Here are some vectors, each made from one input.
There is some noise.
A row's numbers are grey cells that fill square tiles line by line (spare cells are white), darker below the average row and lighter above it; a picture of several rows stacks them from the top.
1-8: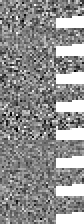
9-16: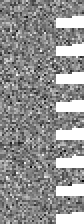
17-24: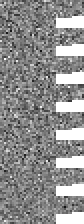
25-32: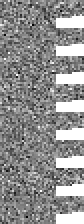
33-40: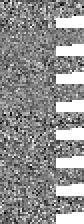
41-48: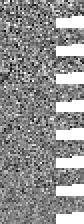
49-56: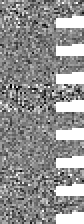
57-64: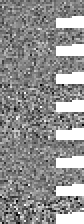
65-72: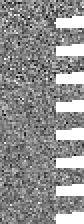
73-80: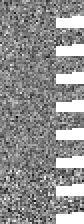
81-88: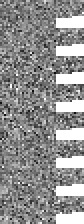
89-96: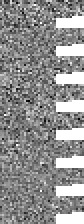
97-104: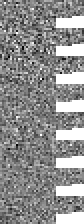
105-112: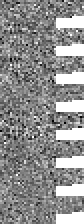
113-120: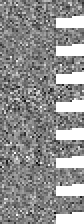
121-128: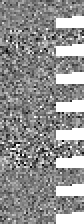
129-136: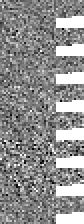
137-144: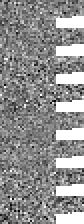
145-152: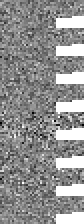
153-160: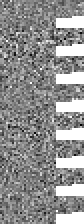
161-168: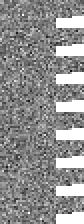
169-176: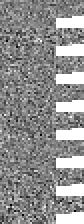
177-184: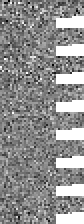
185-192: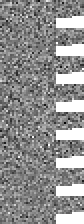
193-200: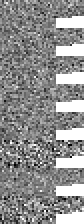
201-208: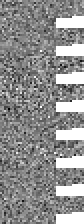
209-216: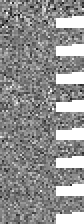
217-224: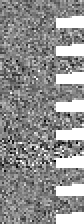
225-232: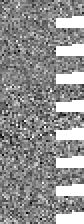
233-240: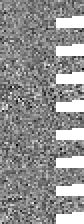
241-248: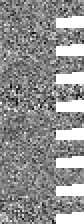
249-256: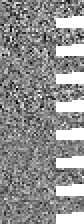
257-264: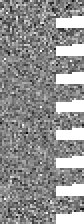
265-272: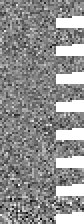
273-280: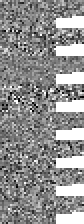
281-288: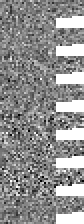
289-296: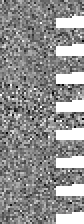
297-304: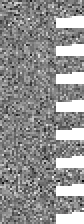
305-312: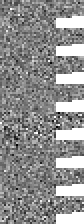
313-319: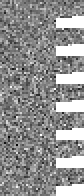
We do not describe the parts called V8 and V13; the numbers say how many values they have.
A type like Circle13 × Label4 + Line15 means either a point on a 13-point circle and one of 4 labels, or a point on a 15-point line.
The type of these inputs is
Bool × Bool × Bool × Bool + Line9 + V8 × V13.
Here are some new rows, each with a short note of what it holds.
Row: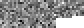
a point on a 9-point line
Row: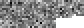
a point on a 9-point line
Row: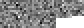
four true/false values
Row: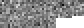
a value of V8 and a value of V13
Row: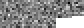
four true/false values
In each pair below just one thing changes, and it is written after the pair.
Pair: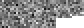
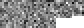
the value of V13
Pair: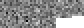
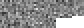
the value of V8
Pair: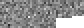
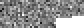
the value of V8
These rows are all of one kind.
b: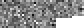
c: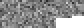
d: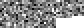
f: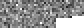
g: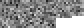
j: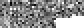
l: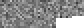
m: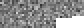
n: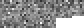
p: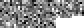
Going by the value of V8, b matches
d and m.
